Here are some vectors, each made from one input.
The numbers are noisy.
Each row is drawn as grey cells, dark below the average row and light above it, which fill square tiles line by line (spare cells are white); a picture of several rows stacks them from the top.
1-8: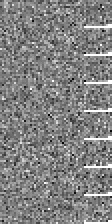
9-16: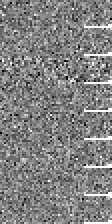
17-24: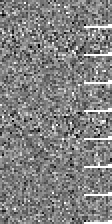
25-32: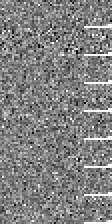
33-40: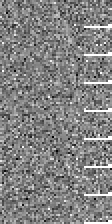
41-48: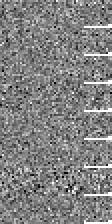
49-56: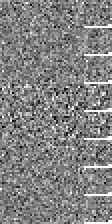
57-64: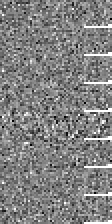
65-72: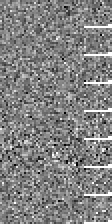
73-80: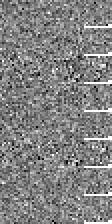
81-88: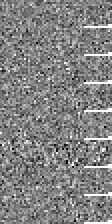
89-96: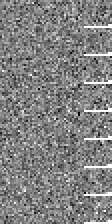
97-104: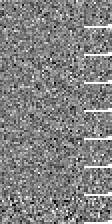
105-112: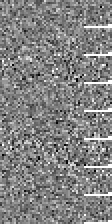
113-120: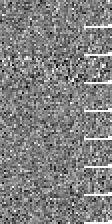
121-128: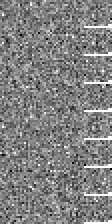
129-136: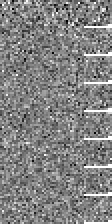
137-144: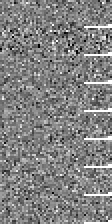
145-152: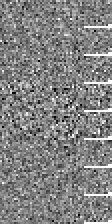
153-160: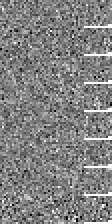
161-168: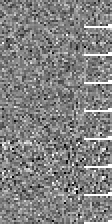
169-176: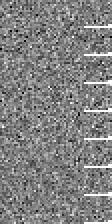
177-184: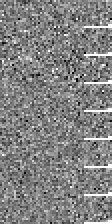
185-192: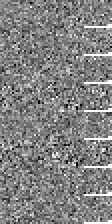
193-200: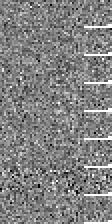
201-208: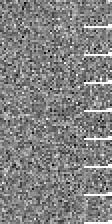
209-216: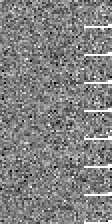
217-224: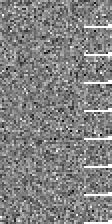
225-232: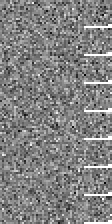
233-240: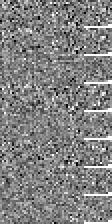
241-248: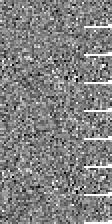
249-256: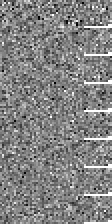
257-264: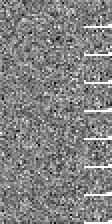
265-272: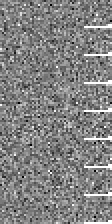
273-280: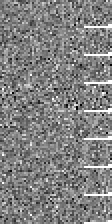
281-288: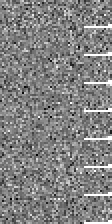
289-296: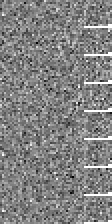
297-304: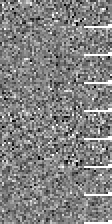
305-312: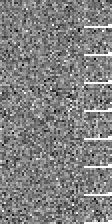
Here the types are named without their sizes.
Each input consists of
a node of a tree, together with a list of points on a circle.
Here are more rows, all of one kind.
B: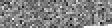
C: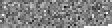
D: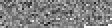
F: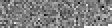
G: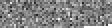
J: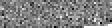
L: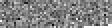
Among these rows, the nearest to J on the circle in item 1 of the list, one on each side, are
B and F.
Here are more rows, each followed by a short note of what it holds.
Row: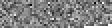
a node of a tree, together with a list of one item
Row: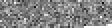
a node of a tree, together with a list of three items
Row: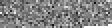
a node of a tree, together with a list of two items
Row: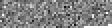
a node of a tree, together with a list of two items
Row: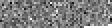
a node of a tree, together with a list of three items
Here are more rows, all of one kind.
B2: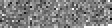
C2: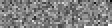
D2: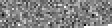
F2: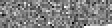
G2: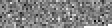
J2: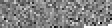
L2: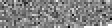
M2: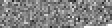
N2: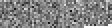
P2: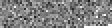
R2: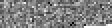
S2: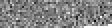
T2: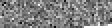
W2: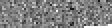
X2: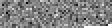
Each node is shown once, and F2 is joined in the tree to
D2.
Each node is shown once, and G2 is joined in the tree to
S2.
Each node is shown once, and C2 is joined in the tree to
B2, P2 and W2.
